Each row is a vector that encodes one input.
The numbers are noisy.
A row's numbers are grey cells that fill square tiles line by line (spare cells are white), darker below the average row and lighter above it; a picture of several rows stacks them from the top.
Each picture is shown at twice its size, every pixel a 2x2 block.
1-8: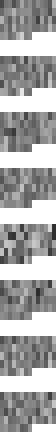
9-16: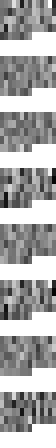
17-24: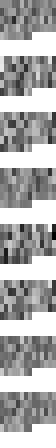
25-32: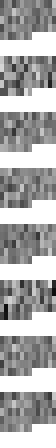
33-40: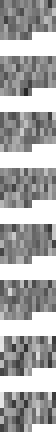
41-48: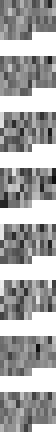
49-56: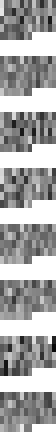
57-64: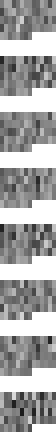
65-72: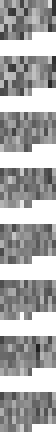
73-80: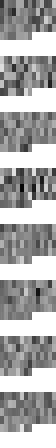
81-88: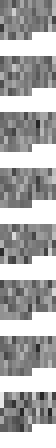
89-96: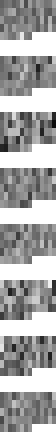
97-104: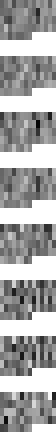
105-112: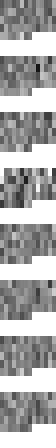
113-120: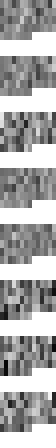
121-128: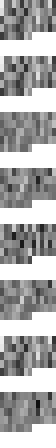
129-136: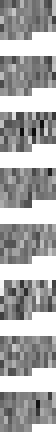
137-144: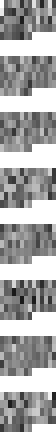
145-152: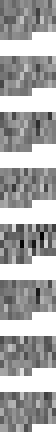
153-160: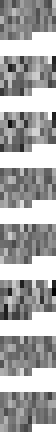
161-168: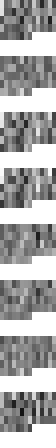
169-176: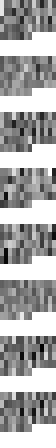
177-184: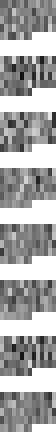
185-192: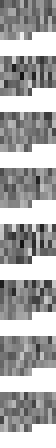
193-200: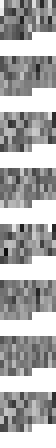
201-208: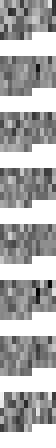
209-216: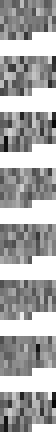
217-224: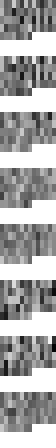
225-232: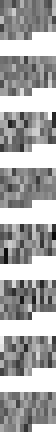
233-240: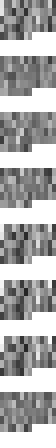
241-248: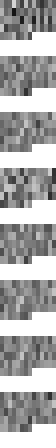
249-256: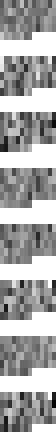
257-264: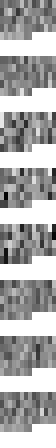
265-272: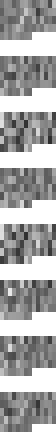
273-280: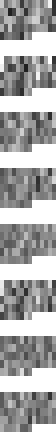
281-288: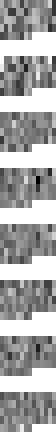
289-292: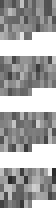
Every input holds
either a point on an 8-point line, or a list of up to three points on a 6-point circle.
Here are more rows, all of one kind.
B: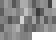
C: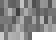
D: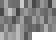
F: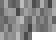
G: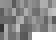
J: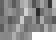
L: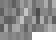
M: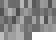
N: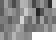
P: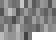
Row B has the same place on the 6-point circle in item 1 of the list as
J and N.
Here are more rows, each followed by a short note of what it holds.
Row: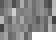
a list of one item
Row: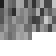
the empty list
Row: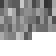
a list of one item
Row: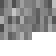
a list of one item
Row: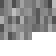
a list of one item
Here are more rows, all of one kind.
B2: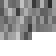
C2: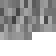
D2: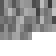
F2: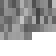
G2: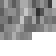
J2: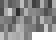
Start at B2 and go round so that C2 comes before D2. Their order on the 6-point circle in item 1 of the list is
B2, J2, C2, F2, G2, D2.
